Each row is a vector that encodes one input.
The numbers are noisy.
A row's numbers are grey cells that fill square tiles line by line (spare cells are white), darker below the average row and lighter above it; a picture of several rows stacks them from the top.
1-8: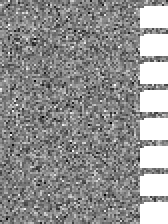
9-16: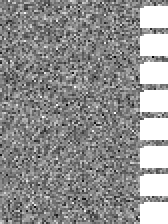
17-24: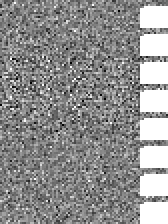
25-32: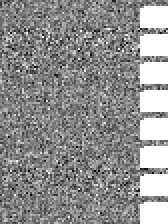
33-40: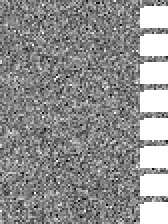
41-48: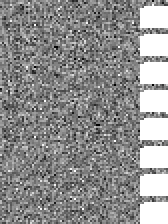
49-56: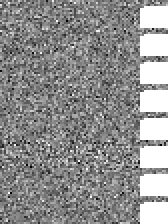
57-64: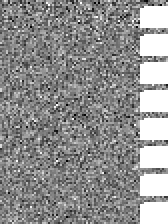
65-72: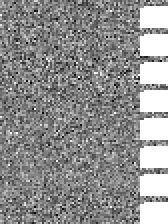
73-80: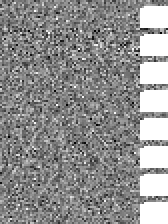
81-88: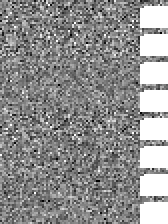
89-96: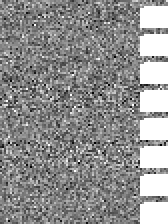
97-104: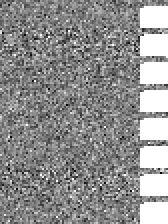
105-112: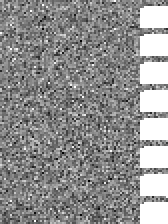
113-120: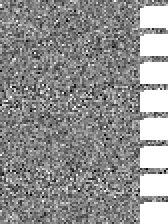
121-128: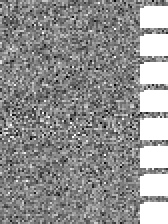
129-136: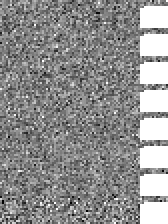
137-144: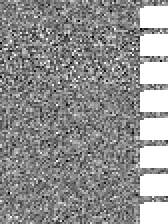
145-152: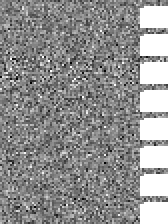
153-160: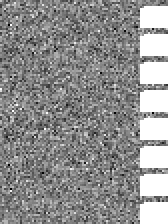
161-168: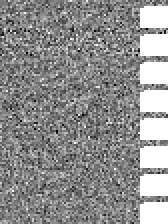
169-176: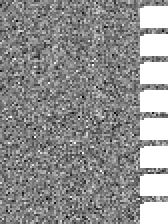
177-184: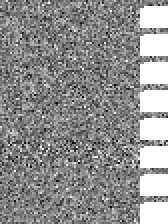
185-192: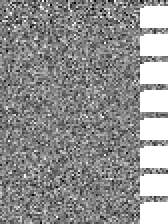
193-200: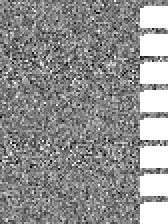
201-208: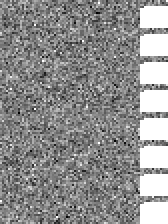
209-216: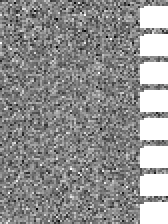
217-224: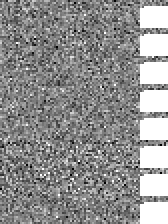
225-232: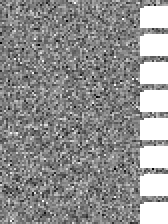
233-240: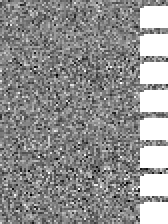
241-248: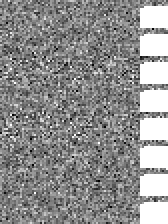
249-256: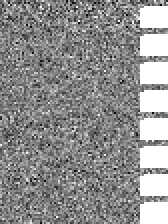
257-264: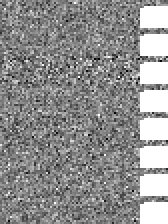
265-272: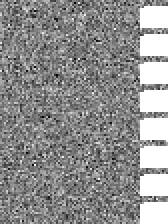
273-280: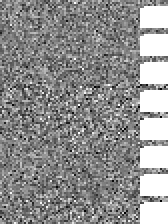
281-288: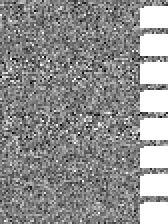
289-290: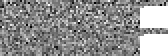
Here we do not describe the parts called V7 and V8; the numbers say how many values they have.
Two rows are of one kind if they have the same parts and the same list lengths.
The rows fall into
3 kinds.
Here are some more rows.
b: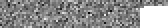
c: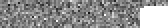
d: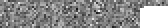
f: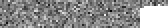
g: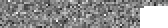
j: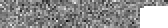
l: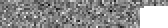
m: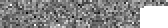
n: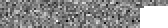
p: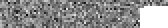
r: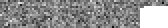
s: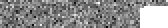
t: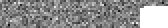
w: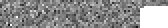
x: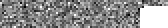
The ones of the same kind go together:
b, c, f, g, l, p, s
d, j, m, n, r, t, w
x

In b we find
a node of a 12-node tree and a value of V8.
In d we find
a value of V7 and a value of V8.
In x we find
two labels (each one of 4).
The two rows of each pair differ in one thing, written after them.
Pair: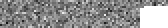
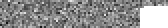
the node of the tree
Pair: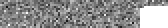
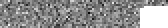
the node of the tree
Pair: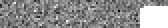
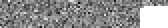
the value of V8
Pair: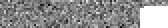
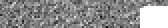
the value of V8
